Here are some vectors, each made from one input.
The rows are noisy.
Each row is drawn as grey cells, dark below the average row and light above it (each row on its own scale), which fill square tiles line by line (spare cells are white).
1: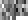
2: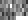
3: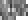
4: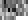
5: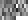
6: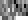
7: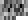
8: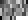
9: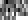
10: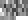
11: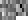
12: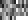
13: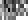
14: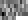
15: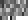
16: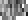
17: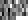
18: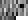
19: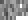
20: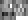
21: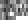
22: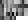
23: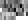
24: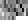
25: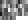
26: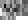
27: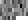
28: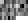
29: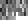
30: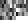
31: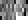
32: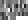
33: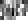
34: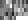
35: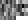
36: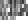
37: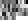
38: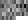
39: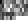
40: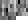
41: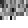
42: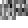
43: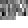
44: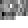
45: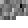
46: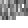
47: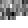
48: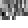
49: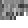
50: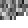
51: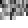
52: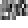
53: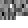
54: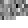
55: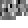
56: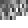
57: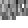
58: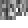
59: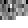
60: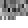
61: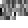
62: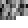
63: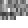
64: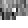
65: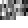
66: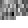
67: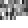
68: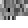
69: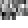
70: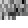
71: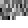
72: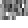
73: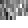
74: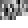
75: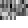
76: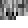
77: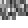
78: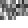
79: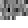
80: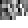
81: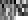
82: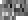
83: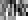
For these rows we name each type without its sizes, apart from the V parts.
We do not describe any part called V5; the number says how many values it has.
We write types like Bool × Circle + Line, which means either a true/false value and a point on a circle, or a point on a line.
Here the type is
(Bool × Bool × Bool + Unit) × V5 + Line.
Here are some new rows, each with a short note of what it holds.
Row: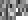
a point on a line
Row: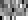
three true/false values and a value of V5
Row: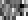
a value of V5
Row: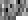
a point on a line
